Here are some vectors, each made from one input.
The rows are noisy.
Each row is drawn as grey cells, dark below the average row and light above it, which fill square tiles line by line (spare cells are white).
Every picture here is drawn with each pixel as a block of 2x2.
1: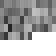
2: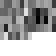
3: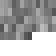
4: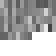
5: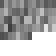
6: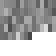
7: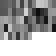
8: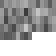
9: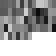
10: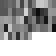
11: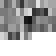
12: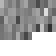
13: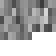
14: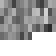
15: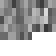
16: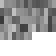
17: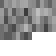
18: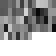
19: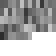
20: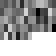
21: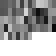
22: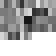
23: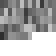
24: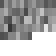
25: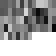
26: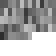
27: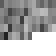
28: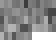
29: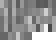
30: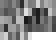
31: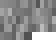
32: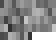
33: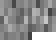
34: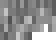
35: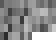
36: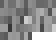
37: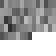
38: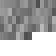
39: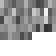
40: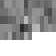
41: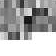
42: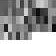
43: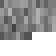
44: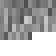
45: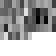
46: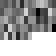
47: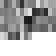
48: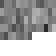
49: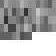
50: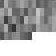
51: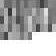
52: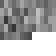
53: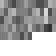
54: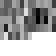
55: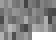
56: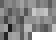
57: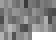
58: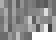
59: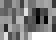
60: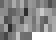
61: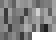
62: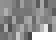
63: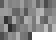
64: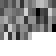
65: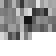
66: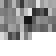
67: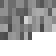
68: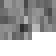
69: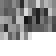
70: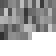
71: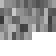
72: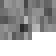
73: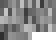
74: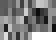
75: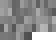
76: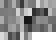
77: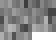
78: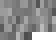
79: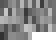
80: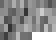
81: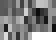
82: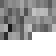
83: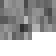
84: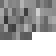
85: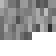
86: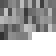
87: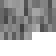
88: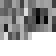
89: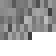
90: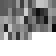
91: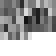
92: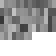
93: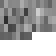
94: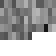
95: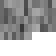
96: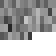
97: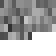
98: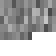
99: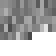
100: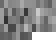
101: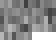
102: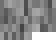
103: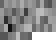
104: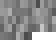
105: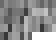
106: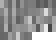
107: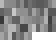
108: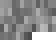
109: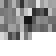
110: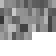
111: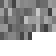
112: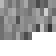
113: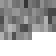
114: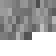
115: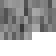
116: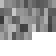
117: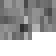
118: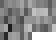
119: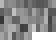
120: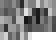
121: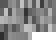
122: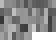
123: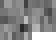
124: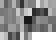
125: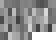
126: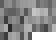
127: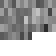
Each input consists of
either a point on a 5-point line, or a list of up to three points on a 4-point line.
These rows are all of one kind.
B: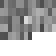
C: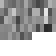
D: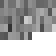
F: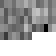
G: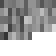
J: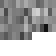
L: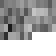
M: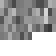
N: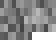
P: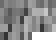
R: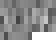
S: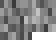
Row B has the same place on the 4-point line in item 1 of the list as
D, G, N and S.
